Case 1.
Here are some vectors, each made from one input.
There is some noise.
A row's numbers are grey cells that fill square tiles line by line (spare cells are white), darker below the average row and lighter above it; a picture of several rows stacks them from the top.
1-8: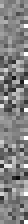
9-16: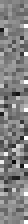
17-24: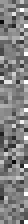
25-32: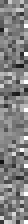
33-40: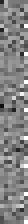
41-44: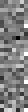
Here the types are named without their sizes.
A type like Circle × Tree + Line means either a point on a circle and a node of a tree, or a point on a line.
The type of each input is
Tree.
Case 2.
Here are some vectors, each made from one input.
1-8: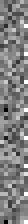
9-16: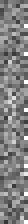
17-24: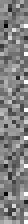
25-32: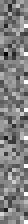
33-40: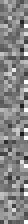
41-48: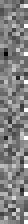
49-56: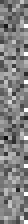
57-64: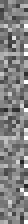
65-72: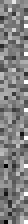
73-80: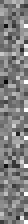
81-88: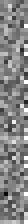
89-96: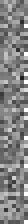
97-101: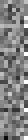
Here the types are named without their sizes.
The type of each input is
Line × Line.
